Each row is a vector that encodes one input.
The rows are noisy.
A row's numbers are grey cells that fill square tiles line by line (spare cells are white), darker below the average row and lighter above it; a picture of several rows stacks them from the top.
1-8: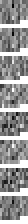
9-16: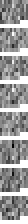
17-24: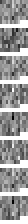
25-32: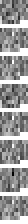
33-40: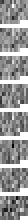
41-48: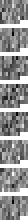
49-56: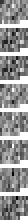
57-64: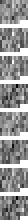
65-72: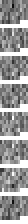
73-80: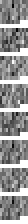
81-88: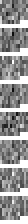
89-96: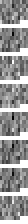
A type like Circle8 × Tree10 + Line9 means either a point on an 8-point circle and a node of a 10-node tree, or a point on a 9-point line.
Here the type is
Line8 + Line10.
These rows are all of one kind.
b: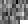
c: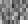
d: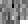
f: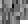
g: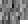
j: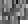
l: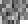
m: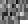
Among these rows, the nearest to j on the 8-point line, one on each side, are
b and f.
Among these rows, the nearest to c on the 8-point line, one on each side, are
d and l.
